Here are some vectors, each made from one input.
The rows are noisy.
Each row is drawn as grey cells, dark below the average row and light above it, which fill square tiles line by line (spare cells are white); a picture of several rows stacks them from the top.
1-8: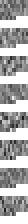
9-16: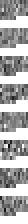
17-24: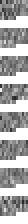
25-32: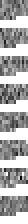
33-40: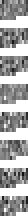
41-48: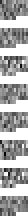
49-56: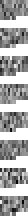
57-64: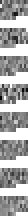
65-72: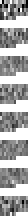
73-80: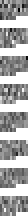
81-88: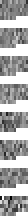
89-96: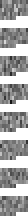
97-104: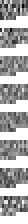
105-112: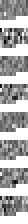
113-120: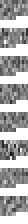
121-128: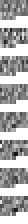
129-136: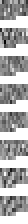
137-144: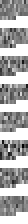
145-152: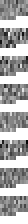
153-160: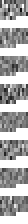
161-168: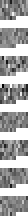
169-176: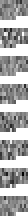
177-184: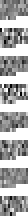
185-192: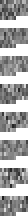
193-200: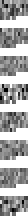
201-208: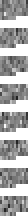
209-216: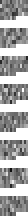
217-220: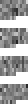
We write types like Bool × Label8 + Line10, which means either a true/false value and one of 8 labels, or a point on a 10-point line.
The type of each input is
Bool × Line4 + Line5 + List3(Line8).
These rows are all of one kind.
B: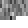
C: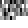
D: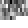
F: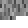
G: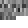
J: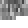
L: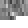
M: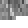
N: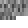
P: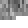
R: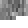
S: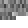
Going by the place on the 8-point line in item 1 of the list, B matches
C, F, G and N.
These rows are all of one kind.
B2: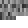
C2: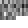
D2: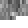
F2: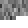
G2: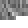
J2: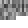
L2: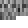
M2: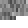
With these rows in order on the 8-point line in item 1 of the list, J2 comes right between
C2 and D2.
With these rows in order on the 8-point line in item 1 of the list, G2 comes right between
D2 and M2.
